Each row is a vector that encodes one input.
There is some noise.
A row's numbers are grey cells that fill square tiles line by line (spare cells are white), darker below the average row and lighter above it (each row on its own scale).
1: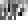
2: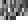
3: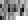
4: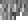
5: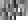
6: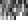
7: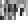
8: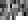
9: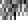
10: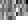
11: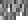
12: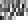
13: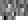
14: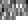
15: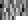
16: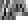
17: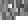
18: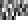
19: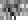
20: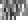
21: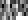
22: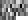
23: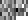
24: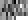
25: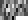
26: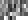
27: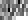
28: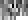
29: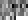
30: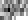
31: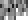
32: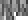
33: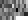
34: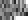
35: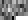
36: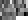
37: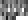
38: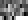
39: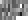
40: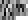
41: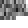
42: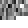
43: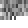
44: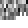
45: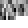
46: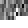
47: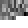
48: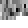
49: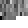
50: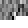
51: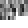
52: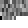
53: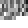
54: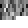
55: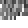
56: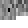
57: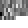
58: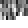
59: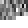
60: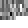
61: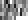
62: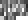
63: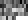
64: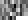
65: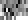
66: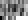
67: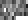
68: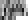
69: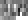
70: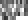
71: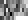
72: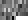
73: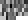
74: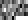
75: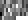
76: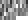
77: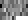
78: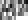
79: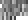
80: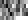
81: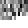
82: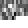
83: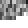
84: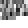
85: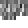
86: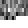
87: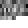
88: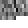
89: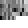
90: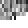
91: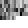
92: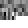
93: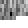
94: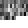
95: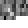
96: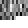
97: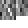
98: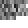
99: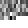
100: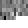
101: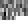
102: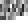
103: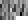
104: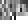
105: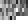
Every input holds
either a node of a 10-node tree, or a node of a 13-node tree.
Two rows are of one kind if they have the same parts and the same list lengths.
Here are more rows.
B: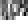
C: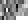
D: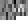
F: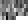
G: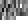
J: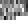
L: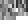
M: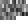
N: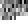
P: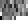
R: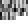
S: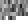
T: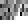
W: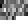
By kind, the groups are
B, F, J, L, N, R, S, W
C, D, G, M, P, T

